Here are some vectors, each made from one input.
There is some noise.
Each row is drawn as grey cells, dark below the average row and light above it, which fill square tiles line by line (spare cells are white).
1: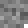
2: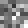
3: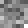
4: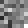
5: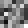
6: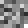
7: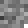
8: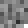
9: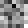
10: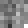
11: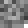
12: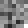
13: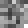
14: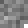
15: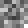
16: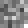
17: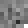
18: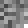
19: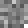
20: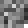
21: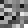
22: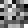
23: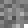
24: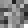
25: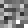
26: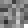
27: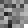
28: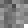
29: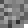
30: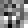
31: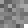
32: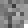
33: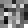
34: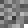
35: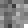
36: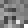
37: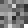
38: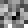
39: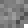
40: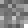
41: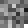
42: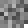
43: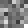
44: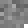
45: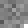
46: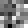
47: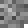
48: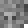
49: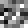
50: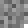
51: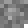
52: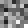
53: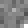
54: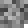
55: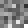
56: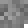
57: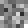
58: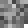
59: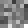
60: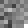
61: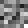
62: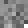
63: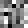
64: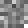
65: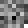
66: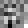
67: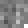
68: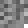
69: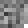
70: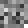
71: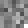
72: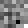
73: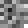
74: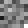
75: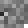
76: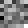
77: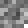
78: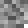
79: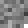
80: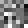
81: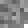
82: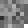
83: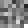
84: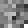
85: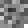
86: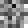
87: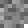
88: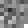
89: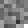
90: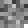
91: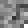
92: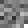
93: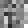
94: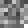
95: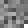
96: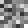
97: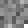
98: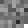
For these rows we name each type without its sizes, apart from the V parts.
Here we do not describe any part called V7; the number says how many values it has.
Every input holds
a value of V7, together with a list of points on a line.
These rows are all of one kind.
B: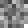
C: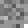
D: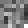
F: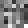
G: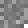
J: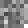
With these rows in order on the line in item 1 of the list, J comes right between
B and D.
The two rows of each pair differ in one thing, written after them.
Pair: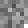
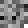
the place on the line in item 1 of the list
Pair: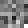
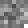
the value of V7
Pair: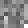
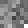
the value of V7
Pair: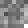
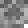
the place on the line in item 2 of the list
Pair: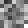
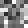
the place on the line in item 1 of the list
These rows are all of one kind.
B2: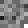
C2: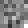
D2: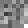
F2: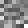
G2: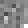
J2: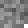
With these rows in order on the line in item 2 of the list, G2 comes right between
B2 and D2.
